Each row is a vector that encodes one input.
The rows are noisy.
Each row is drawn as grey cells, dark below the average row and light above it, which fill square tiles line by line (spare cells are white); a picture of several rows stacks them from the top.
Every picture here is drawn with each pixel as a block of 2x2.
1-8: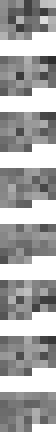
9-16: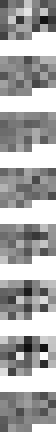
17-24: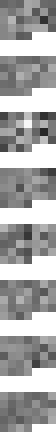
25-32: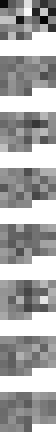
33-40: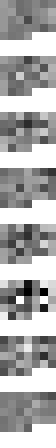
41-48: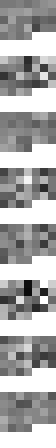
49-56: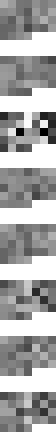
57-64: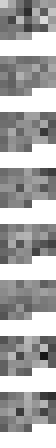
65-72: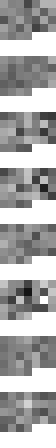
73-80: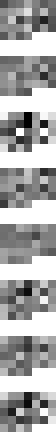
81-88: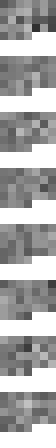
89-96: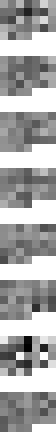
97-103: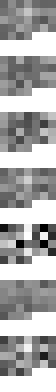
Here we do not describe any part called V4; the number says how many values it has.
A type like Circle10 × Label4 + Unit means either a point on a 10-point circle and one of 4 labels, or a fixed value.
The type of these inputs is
(Bool × Bool × Bool + V4) × Label7.
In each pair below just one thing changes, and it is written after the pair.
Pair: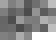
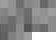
the label
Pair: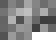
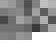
one of the three true/false values
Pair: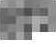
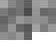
the label
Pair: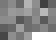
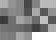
the label
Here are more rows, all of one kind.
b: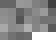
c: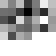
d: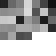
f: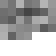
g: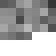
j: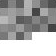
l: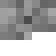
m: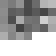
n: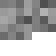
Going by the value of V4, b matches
c, f and g.
